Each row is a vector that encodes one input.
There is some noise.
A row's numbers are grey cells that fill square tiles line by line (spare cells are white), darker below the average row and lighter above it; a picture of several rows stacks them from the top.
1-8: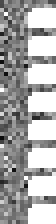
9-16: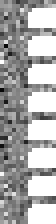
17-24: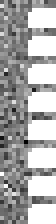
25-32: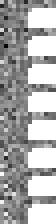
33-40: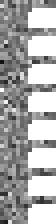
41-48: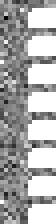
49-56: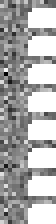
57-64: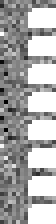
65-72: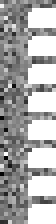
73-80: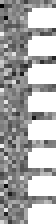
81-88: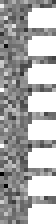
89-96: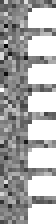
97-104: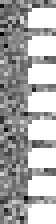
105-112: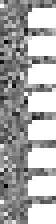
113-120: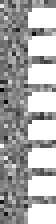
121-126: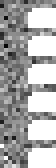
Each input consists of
a list of up to three points on a 4-point line.
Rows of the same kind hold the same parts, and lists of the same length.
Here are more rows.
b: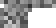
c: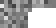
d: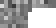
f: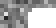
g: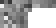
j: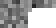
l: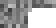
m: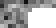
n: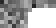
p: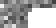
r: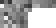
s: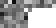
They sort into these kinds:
b, c, d, g, p, r
f, m
j, l, n
s

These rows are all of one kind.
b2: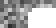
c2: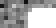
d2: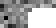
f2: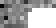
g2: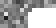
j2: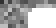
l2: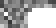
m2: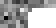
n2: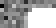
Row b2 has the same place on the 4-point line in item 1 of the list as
d2 and f2.
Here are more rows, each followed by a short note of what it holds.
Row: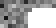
a list of two items
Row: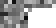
the empty list
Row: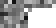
the empty list
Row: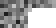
a list of three items
